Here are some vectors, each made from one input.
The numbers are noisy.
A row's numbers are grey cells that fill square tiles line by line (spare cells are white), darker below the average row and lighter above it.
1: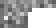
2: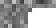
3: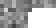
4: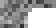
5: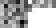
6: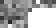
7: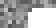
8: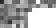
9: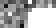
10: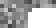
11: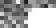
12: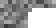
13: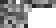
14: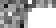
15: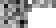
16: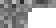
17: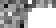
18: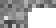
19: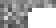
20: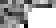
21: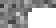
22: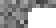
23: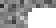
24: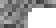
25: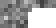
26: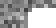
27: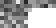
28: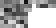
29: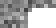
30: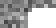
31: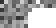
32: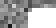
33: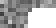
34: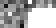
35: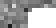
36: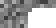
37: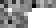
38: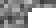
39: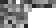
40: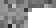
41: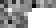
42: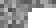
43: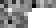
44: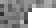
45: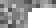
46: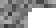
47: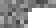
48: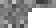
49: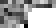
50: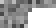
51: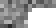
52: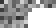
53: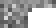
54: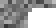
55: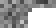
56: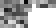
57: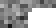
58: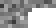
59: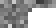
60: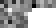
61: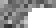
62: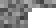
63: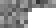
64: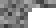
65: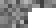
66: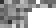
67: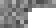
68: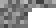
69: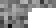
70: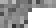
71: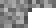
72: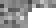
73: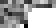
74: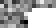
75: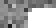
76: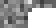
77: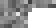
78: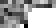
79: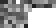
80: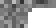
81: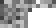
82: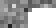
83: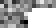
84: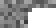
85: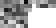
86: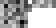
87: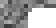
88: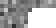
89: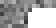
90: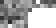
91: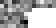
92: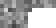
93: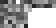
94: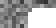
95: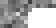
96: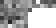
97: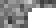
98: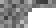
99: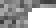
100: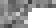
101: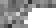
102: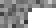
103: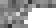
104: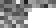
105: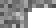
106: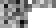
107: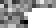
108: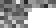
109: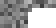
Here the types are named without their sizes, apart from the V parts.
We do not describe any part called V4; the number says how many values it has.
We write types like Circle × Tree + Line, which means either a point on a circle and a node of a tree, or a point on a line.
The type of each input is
Bool × Bool × Bool + List(Line) × V4.
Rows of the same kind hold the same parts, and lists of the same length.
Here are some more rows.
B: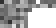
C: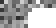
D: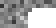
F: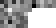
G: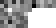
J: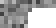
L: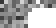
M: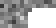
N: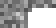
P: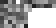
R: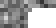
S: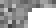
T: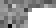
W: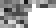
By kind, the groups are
B, C, L
D, M, N
F, G, P, W
J, R
S, T

